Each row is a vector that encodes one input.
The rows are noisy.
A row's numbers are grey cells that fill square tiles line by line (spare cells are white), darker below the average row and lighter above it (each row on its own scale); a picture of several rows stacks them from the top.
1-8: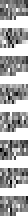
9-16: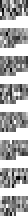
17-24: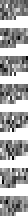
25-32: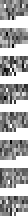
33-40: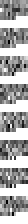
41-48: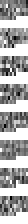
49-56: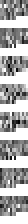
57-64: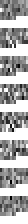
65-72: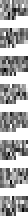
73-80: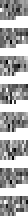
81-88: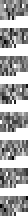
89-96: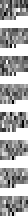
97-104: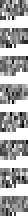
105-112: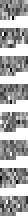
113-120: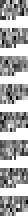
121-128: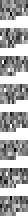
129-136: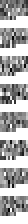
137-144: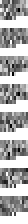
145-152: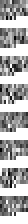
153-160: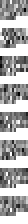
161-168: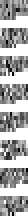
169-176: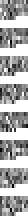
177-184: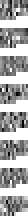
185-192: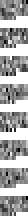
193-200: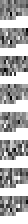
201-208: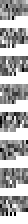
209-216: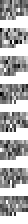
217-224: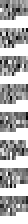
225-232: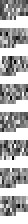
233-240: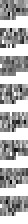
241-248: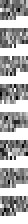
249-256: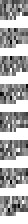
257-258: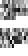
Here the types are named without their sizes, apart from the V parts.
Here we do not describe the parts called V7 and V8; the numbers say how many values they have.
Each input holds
a label, together with either a fixed value, or a label, a value of V7 and a value of V8.
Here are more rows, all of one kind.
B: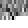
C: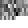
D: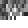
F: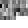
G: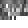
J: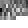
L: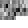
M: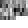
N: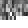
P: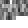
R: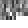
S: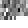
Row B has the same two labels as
C, D and N.
